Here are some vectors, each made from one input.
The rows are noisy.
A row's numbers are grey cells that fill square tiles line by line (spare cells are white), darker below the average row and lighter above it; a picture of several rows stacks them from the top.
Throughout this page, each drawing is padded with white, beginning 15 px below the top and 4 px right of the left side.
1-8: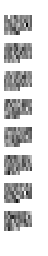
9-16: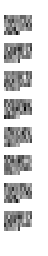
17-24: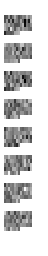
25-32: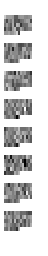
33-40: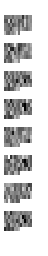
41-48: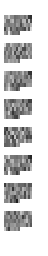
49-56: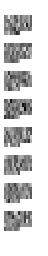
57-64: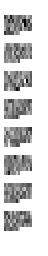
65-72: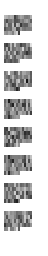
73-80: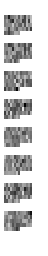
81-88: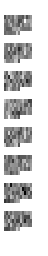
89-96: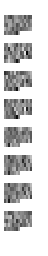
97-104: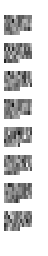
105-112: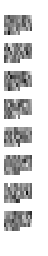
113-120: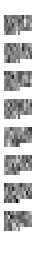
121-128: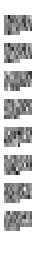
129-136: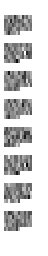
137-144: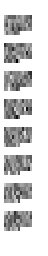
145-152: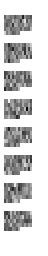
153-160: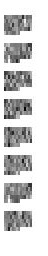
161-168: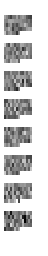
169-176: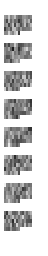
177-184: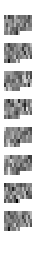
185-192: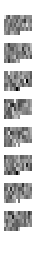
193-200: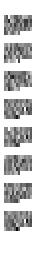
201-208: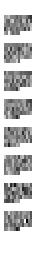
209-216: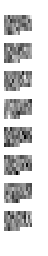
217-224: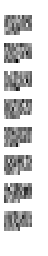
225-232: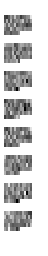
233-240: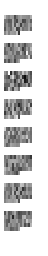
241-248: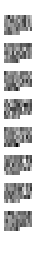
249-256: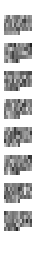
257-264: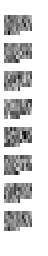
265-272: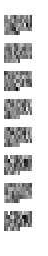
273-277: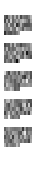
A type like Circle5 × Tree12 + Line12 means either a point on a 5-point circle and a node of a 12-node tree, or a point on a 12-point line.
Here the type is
(Circle16 + Line6) × Line9.
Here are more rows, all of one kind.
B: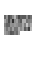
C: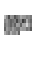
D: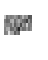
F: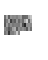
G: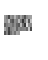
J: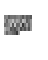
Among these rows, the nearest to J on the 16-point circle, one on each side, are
B and D.
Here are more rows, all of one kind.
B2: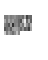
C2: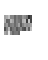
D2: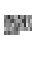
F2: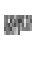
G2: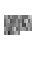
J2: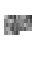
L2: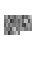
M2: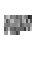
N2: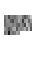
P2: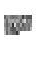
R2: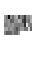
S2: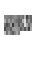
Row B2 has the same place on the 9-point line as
F2 and S2.
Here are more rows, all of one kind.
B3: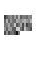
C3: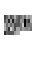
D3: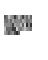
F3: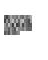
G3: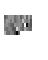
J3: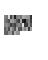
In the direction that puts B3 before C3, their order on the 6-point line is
D3, G3, B3, F3, C3, J3.
